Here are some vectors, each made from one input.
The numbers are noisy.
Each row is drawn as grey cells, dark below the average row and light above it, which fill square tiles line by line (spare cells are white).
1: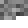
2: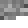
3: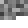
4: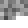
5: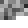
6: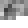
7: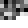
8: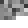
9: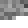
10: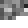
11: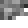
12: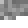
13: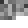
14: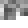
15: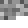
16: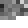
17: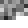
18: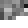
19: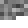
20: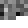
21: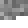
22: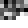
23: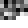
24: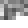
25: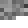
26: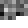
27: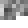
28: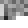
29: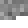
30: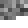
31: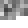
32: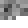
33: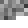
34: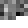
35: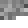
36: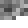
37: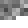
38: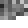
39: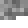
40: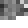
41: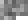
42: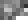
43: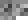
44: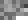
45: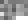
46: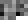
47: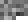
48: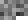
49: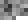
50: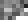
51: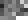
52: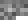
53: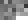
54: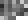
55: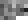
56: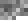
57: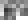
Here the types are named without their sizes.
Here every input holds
a list of points on a line.
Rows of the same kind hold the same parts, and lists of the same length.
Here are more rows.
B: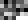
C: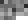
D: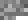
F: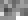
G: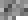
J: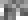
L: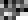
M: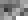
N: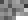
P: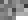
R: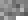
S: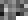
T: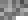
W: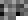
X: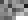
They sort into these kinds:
B, L
C, F, G, J, M, N, P, X
D, R, S, T, W

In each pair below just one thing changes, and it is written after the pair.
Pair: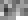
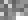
the place on the line in item 1 of the list
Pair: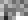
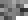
the place on the line in item 1 of the list
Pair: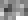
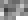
the place on the line in item 2 of the list
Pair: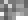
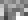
the place on the line in item 2 of the list
